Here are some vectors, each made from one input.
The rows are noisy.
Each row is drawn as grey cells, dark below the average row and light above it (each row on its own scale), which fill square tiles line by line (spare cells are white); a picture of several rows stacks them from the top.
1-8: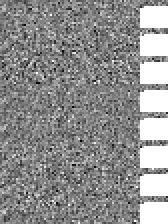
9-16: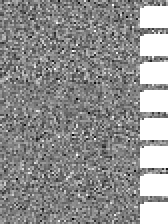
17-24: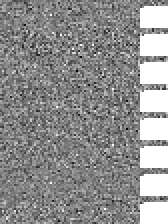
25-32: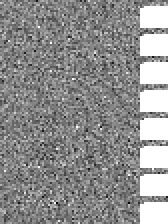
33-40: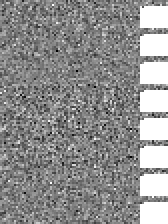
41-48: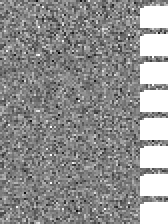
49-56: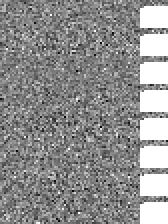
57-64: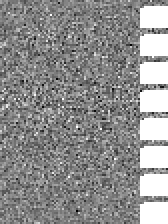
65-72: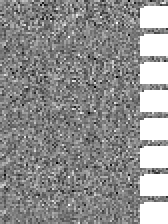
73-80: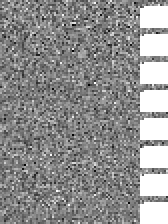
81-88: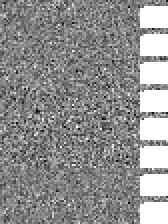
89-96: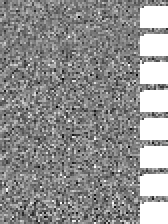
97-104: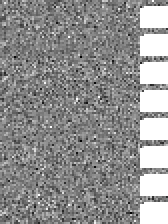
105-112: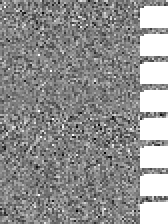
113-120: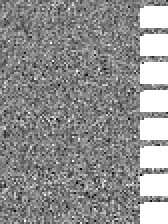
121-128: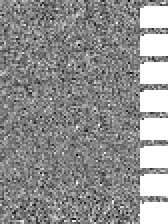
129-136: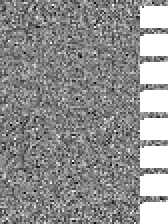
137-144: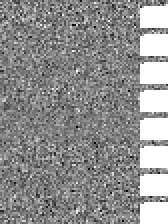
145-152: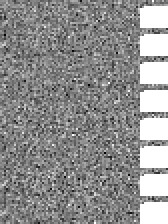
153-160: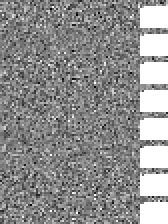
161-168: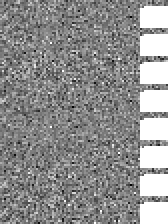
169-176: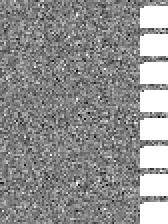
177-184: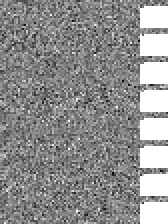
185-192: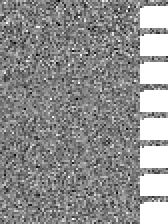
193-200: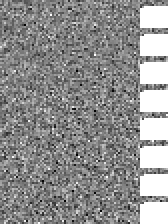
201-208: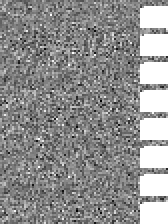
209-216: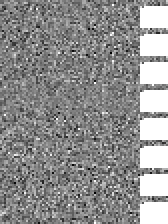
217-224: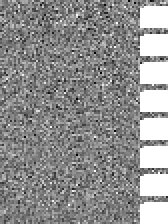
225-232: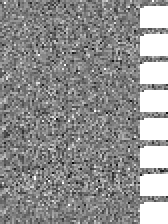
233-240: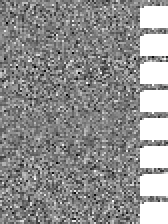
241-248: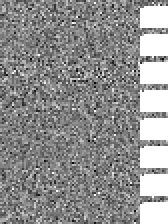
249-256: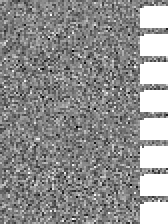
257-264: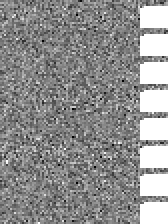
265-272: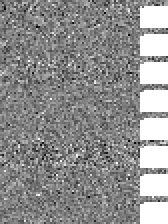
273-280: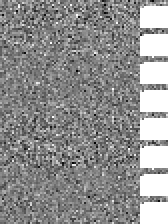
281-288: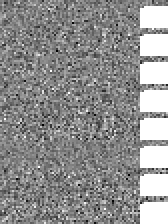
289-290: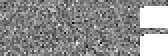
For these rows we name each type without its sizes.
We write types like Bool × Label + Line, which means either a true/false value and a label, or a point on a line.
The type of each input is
((Bool × Bool × Bool × Bool + Line) × Line + Label) × Line.
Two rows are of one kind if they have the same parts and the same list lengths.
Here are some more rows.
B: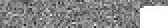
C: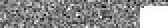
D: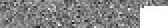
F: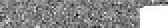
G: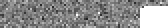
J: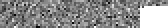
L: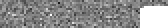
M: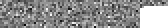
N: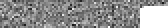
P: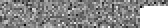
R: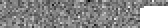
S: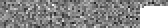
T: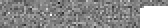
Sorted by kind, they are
B, L, M, N, S, T
C, G
D, F, J, P, R

